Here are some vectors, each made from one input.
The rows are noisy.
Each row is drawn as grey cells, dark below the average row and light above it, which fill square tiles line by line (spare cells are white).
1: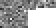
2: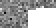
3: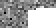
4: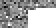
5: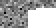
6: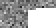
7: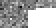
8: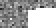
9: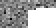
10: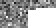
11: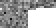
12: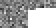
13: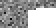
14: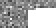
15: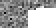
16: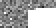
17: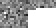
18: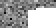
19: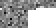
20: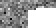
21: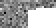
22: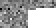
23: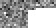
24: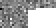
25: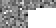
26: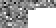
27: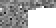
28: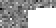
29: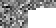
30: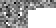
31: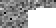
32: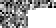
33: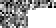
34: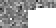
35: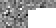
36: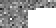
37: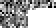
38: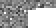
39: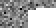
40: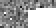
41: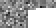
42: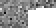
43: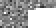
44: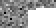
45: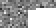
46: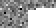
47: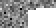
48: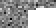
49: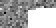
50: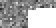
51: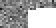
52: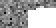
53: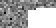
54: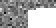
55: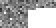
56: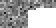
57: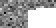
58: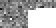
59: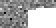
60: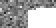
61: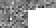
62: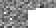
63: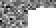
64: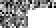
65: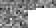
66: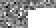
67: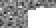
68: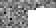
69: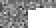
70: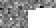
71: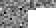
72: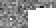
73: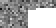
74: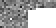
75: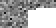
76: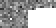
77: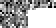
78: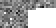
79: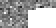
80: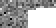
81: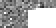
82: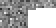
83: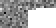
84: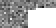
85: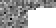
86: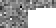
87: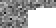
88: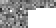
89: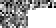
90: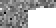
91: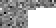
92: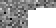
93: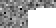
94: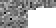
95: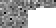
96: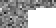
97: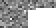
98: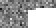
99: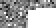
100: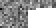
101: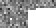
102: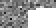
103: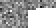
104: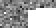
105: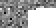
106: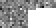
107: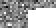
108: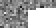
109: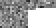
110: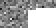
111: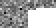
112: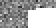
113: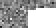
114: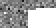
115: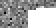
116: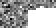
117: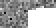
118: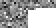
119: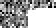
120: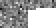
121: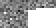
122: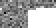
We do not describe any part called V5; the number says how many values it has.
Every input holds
a list of up to two items, each a true/false value and a value of V5.
